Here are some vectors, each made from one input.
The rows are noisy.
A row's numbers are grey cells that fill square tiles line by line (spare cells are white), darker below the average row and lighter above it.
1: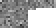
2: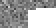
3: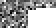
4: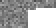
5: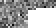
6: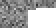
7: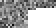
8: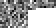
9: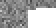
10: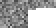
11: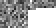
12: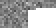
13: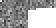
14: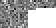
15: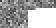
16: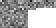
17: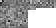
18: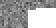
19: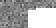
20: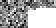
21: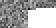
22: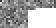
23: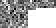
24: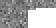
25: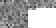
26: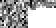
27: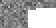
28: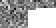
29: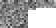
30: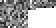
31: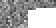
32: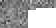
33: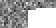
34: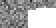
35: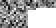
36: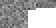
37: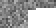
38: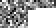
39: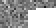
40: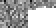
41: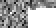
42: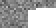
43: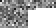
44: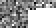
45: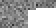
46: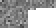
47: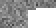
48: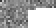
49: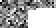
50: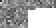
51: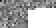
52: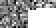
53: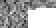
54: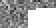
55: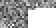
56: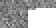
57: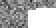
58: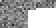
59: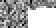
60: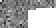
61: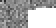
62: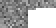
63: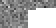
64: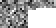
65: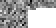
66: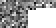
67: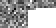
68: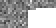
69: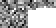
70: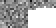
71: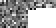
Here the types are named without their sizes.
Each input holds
a list of points on a line.
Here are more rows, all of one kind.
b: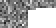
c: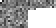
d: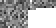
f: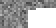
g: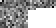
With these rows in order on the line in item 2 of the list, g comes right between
b and d.
